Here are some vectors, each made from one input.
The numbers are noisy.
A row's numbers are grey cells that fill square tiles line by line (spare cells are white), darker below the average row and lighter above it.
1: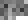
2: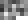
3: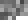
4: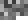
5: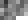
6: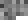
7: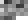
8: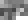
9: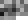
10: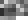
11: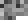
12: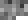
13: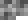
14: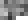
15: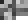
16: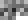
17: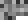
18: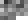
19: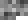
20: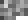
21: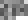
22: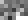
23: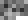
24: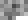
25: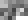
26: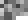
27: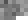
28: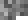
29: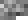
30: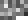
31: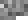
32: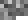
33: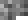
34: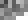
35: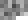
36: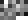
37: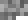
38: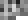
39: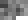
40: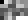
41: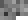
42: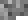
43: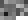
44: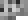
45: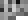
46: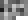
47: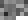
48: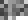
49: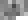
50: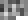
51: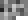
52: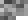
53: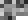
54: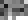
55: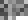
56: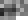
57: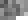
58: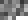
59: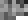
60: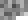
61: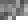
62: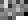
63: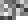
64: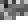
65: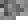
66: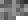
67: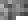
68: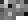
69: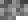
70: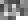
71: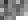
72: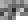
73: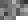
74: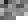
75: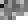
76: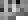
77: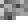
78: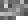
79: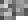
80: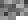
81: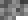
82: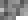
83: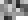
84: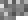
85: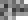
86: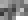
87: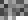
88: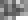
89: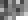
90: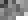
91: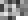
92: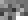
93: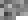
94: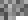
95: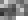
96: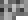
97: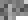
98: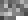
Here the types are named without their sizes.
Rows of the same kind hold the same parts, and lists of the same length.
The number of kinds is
2.
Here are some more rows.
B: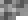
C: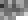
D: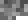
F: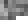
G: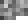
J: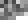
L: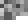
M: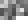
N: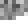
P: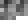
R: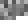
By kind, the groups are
B, C, D, J, L, N, P
F, G, M, R

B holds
a point on each of two lines.
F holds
a label and a point on a line.
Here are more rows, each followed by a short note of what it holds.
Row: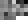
a point on each of two lines
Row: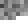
a point on each of two lines
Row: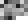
a point on each of two lines
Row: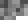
a point on each of two lines
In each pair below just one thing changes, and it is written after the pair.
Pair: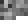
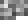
the place on the line
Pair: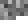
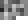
the label
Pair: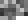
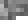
the label
